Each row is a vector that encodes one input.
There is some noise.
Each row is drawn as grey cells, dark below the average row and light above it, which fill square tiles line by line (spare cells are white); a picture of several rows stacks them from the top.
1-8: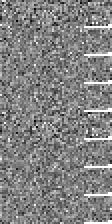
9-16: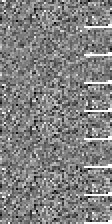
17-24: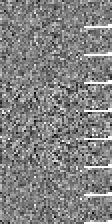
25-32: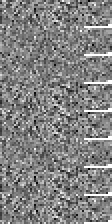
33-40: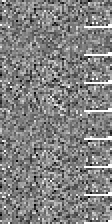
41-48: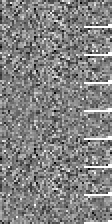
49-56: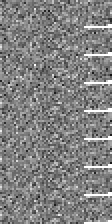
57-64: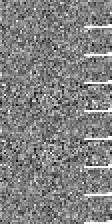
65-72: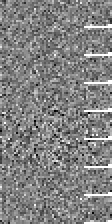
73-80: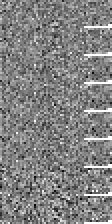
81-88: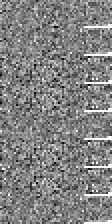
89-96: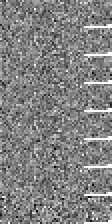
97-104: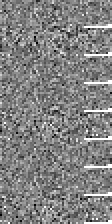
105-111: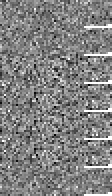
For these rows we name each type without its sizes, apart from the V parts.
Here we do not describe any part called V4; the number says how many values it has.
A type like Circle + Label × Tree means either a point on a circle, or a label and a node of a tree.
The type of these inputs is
(Bool × Label + Unit) × Label + Line × List(V4).
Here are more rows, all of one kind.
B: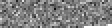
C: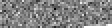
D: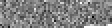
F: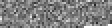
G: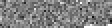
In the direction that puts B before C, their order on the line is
D, G, F, B, C.
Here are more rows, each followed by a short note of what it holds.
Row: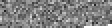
a point on a line, together with a list of two items
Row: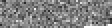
a point on a line, together with a list of two items
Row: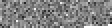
a point on a line, together with the empty list
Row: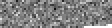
a point on a line, together with a list of one item
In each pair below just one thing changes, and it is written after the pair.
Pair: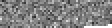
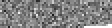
the place on the line
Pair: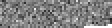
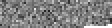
the value of V4 in item 2 of the list
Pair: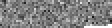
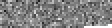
the place on the line
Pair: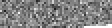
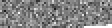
the value of V4 in item 2 of the list
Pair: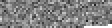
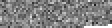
the value of V4 in item 2 of the list
